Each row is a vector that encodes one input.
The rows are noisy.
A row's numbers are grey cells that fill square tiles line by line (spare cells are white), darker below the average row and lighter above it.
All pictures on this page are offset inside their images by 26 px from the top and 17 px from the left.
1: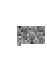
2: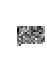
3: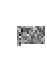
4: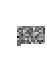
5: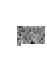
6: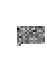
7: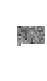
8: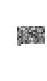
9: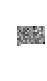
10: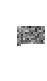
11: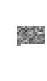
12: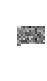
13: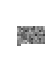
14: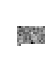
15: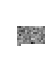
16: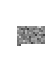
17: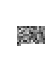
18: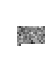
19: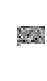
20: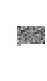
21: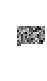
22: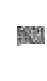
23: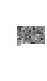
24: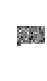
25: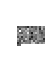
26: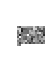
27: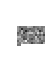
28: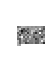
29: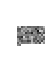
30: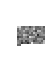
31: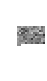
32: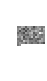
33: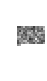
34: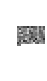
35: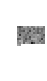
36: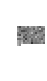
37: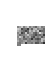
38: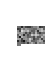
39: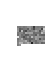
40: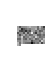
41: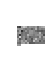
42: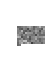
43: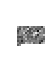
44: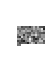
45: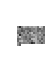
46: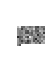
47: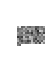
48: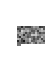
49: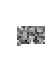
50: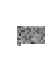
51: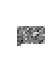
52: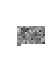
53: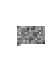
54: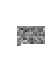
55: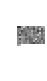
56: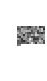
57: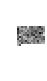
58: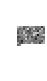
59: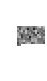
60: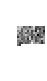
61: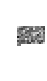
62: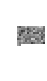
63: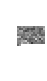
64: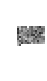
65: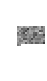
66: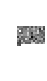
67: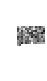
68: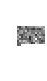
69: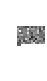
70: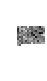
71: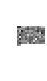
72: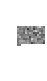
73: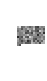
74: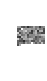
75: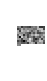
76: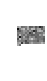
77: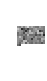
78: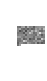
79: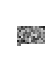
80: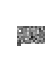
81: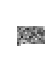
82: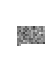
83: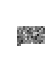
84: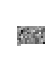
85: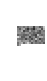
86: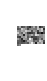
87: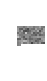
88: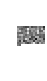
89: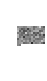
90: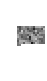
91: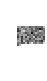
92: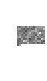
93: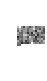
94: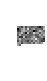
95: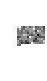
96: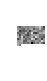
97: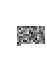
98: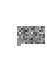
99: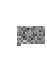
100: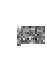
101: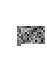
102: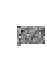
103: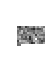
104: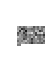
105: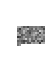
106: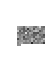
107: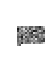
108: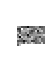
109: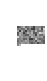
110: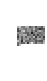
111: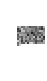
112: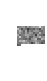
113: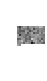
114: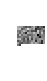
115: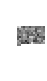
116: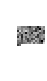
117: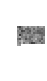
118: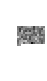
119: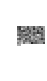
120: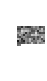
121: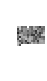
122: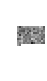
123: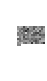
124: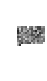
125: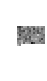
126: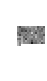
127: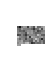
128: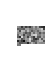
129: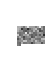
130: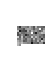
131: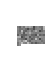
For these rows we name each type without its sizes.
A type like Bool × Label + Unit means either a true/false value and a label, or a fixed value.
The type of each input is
List(Line) + Tree.
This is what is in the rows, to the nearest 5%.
About 40% of them hold a node of a tree. The rest are lists of points on a line.
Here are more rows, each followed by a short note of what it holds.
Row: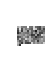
a node of a tree
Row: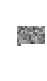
a list of two items
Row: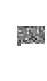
the empty list
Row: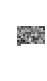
a node of a tree
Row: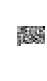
the empty list
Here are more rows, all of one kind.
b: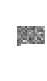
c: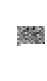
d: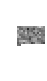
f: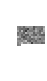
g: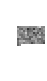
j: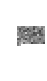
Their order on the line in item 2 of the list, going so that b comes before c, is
b, j, f, d, c, g.
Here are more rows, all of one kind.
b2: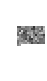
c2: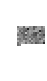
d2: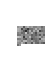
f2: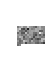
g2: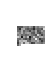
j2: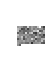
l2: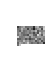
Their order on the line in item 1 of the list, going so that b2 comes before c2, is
l2, f2, b2, c2, d2, g2, j2.
